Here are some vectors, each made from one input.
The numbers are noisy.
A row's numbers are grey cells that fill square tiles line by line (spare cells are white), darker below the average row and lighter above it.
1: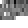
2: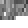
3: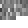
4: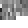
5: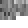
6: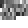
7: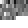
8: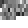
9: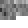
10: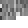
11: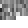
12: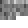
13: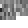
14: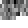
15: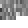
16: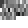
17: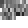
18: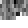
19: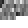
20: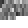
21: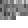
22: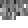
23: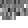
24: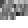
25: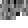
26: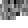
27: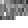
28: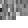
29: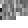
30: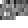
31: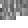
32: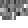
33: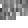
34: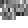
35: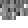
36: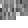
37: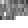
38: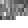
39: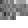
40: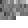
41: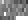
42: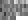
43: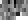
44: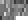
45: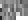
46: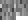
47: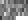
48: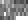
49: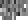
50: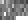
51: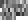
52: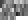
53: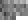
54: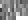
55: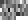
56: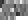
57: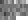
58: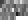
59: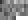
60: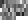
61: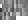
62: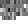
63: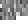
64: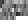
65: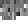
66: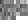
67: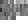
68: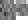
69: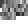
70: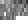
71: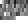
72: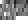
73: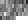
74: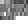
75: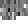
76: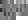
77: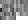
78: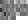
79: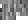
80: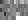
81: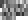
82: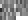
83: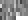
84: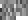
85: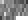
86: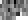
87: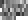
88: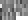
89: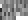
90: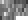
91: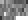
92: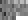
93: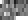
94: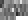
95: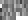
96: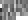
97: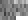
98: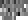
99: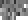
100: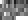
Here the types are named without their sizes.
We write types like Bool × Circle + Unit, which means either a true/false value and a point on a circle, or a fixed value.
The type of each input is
Circle.
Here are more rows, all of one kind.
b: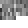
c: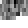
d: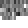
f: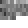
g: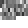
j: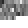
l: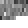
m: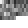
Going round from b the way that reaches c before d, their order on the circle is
b, l, m, c, d, g, j, f.
